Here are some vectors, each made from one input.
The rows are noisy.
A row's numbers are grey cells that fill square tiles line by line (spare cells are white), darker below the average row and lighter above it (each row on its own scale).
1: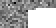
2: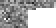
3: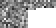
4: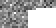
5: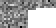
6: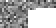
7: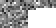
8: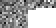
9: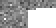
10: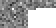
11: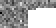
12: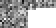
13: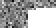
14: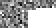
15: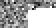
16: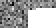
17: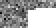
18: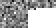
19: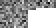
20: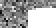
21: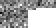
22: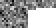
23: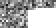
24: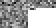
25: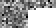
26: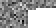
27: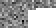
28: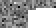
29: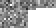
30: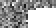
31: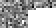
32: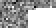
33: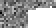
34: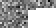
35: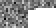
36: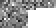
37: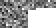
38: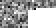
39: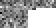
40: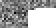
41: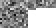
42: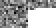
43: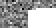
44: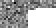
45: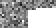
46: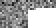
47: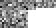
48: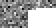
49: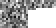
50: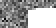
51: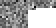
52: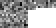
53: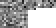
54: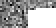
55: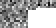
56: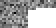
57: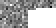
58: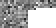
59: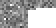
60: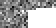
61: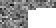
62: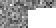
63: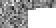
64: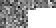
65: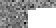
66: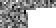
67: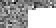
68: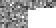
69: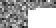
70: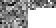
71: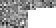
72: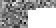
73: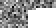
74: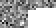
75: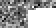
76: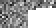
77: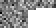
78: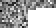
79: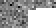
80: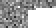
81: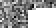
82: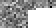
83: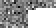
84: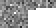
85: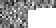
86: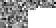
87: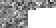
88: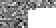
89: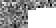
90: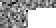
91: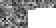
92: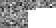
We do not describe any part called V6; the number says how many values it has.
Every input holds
either a node of an 8-node tree and a true/false value, or a value of V6.
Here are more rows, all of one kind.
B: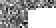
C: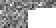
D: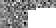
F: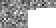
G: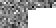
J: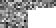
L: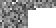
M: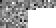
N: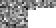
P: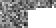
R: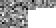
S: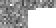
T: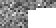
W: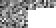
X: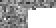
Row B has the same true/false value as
L, M, R and S.
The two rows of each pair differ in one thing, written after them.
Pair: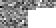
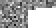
the node of the tree
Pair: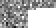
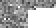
the true/false value
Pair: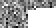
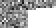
the true/false value
